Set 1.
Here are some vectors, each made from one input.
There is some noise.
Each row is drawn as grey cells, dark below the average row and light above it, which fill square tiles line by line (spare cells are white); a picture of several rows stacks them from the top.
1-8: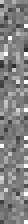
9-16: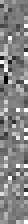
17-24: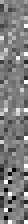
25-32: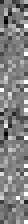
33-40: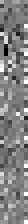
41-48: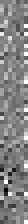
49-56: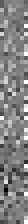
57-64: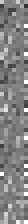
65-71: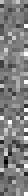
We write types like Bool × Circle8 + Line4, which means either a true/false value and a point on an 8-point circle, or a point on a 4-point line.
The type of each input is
List2(Line4).
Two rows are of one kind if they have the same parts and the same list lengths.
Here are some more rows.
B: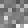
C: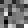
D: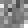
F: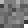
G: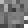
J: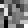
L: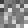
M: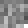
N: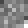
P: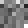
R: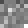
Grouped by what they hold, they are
B, D, L, M, N, R
C, J
F, G, P

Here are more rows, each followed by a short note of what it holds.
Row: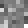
a list of two items
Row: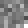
a list of two items
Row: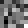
the empty list
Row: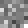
a list of two items
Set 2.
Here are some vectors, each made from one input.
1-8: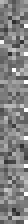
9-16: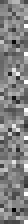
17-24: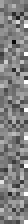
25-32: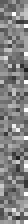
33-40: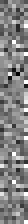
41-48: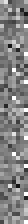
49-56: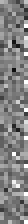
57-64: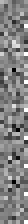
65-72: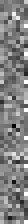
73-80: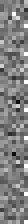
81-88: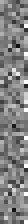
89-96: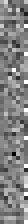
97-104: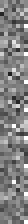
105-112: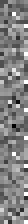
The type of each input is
Bool × Bool × Bool × Bool × Line4.
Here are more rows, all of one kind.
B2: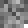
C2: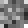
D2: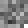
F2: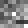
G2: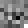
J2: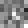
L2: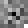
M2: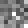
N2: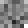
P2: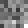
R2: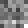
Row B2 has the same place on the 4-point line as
J2 and M2.
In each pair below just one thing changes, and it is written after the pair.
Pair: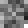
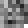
one of the four true/false values
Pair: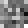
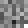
the place on the 4-point line
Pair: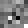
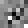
the place on the 4-point line
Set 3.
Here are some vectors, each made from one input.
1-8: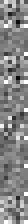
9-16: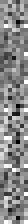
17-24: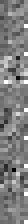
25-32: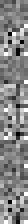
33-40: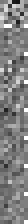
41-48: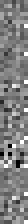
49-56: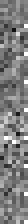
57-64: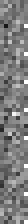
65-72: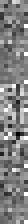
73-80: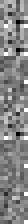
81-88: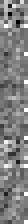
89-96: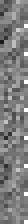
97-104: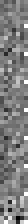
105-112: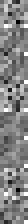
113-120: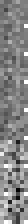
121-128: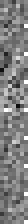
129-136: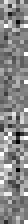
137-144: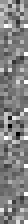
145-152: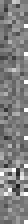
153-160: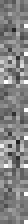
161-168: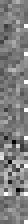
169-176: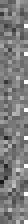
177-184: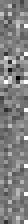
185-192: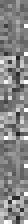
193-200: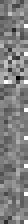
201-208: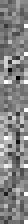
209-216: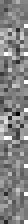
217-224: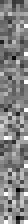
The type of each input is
Line5 + Line10.
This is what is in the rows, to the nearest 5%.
About 25% of them hold a point on a 5-point line. The rest hold a point on a 10-point line.
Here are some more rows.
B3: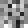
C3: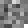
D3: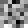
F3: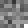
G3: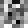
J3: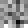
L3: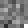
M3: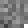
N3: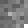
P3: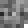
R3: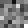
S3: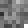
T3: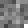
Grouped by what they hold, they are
B3, D3, G3, J3
C3, F3, L3, M3, N3, P3, R3, S3, T3

